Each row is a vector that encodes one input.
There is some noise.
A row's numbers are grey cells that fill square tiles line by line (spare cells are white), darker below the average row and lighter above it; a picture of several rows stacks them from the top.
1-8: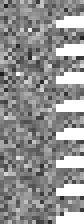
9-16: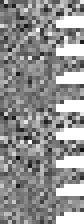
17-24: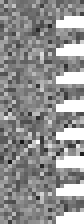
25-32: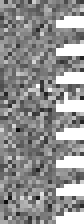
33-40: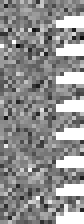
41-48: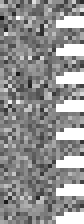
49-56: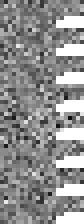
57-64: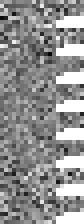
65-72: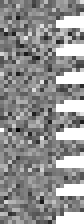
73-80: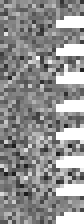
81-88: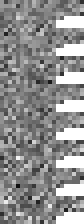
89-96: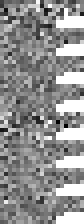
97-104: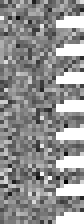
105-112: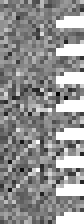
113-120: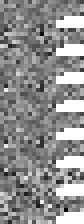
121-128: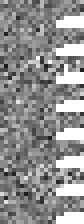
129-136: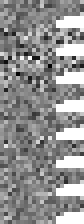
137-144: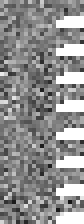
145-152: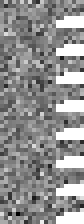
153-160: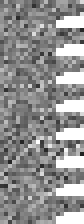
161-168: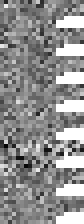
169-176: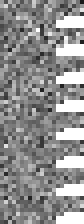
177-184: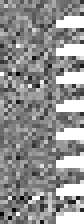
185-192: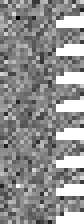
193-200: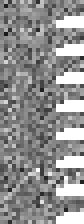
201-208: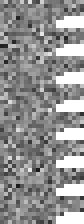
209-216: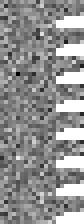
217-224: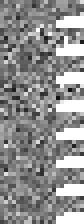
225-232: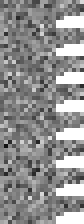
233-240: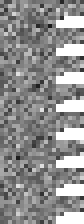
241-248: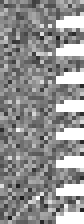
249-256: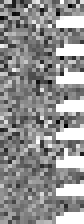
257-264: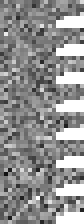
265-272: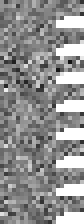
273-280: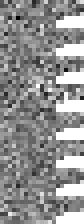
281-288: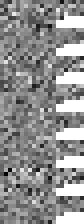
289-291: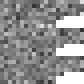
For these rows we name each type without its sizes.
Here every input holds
a true/false value, together with either a fixed value, or a point on each of two lines.
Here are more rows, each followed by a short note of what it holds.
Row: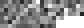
a true/false value
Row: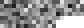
a true/false value
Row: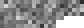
a point on each of two lines and a true/false value
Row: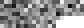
a true/false value
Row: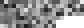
a true/false value
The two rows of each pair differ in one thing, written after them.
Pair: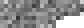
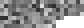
the place on one of the two lines
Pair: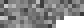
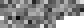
the true/false value
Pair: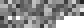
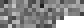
the place on one of the two lines
